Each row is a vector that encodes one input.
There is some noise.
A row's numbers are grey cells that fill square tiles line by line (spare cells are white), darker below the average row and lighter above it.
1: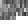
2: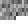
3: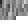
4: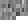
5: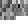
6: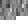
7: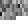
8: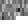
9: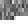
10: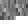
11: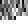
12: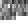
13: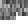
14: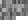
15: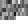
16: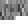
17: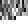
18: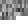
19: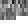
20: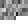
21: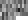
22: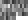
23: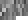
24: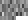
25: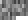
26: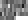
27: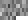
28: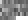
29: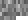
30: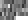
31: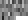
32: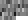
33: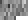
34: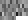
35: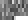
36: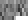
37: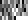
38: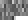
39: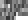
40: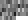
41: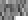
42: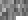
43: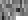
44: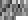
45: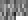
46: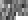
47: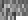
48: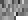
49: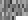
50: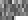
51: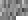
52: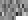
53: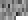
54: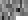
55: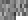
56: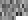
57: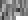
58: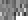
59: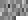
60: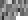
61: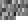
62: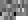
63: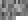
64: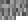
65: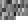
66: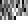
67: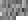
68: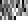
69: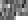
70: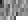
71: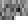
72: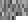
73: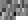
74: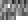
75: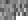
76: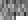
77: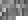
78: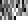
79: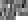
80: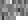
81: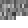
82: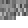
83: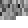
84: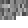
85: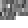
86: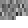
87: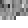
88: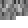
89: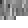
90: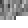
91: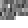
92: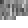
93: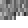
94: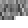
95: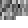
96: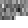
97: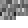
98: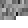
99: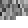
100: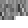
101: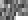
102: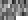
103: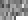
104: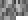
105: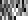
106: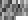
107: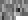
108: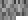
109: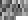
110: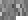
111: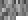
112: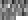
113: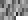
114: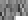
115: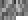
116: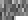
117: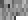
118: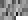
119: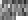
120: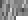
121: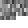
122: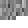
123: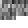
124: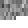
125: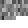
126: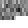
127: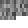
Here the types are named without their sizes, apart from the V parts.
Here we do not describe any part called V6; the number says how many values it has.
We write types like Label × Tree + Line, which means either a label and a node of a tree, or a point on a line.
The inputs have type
List(Bool × V6).
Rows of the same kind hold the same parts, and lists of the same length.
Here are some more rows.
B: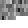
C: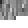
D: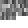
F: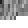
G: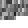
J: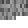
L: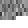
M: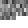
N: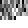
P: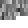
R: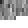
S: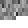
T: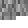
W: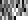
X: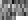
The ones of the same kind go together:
B, C, D, F, J, M, P, R, S, T, X
G, L
N, W

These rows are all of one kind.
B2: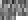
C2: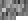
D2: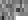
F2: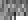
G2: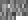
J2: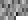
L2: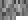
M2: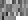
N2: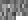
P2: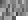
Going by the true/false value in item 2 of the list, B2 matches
F2, L2 and P2.
